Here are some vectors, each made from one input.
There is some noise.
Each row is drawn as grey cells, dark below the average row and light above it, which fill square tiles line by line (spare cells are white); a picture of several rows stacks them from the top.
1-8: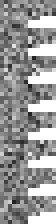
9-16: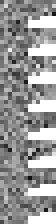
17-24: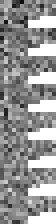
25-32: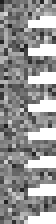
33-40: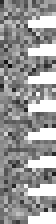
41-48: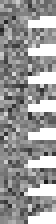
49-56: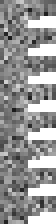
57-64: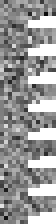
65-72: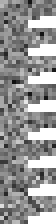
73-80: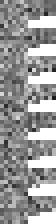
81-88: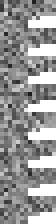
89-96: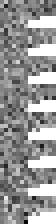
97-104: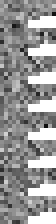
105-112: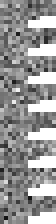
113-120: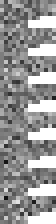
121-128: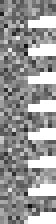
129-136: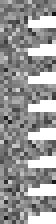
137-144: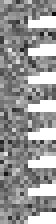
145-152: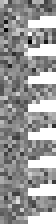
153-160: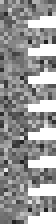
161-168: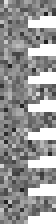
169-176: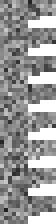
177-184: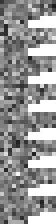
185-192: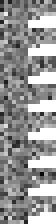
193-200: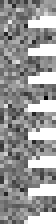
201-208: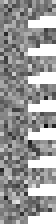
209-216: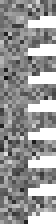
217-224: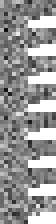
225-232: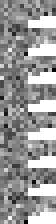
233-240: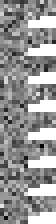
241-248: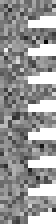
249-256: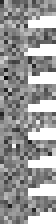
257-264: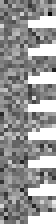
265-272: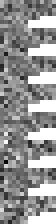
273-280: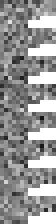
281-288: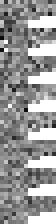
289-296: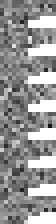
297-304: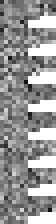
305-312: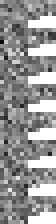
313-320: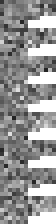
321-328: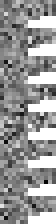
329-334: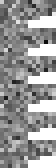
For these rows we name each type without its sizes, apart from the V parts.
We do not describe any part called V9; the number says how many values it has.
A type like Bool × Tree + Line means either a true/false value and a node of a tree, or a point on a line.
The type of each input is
Bool × V9 + List(Line).
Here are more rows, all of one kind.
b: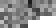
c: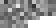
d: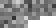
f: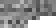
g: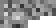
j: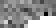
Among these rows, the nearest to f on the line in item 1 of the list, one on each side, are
d and j.
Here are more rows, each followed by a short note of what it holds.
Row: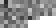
a list of one item
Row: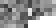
a list of one item
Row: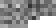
a list of two items
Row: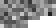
a list of three items
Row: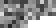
the empty list
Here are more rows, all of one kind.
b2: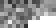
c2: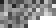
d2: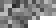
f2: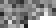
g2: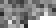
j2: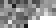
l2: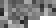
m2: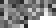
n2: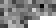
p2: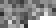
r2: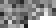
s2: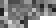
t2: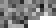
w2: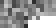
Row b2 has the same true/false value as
c2, d2, j2 and w2.
